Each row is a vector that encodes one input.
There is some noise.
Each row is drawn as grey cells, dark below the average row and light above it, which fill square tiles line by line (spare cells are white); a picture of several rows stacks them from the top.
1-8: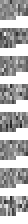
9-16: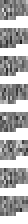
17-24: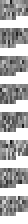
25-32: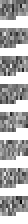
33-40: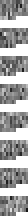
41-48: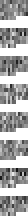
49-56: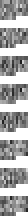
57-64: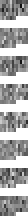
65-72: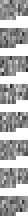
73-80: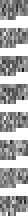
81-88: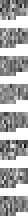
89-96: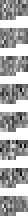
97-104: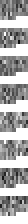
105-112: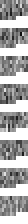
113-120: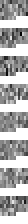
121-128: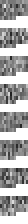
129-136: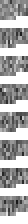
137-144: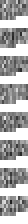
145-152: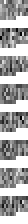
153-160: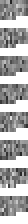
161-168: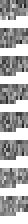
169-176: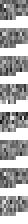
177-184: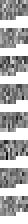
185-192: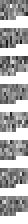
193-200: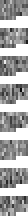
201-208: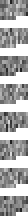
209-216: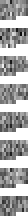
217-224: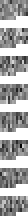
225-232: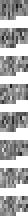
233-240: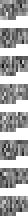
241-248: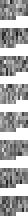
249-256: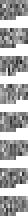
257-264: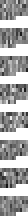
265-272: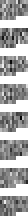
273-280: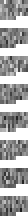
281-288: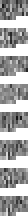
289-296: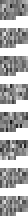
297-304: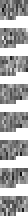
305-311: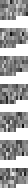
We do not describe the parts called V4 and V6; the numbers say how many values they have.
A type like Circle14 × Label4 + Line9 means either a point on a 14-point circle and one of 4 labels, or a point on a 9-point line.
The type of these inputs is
Bool × V4 + Line5 + V6.
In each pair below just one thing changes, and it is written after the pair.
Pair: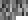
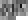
the value of V4
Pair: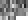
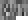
the value of V4
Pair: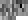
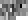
the true/false value
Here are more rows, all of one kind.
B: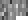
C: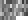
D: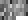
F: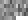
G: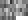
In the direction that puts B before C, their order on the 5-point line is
G, D, B, F, C.
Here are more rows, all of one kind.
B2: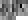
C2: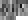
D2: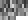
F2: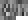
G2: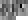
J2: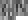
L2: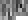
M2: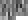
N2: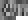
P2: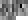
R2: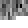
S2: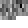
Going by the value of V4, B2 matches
C2, G2, P2 and S2.
